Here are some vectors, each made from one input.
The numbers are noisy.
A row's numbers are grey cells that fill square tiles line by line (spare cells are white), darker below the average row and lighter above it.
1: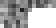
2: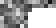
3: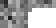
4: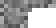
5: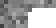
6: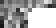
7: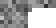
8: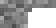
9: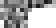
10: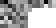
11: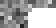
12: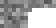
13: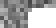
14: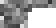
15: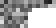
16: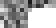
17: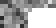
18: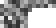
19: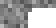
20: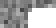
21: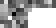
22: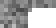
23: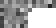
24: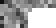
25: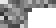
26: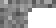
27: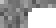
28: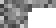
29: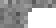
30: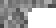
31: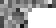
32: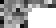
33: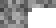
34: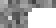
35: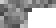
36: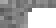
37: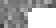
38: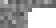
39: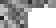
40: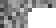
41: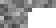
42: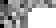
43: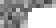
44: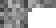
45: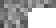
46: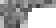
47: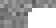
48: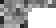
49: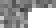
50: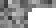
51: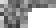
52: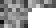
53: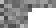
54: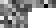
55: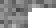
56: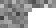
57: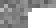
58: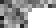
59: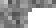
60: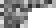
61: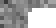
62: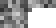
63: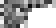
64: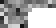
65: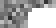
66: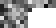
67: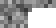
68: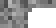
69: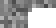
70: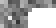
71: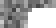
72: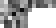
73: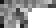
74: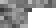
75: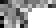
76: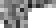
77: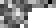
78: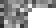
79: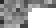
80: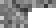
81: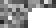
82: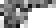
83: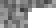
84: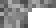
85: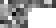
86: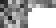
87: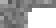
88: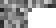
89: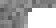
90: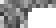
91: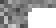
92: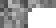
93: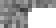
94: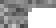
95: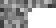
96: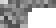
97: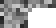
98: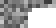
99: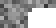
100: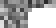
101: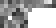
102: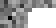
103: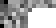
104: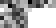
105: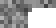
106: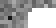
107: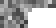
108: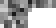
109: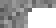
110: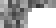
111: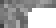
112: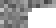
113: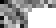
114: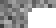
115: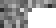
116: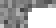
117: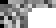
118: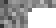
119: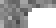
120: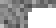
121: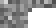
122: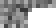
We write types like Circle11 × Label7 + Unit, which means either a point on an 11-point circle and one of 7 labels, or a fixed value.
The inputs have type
Line9 + Line13.
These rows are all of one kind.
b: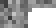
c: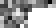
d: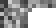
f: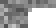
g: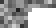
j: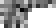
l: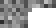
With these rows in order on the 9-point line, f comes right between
g and j.
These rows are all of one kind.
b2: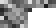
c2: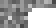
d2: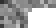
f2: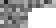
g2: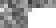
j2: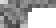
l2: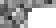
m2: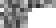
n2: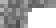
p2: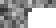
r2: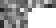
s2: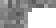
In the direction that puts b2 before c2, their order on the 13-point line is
g2, d2, f2, m2, n2, r2, s2, j2, b2, l2, p2, c2.
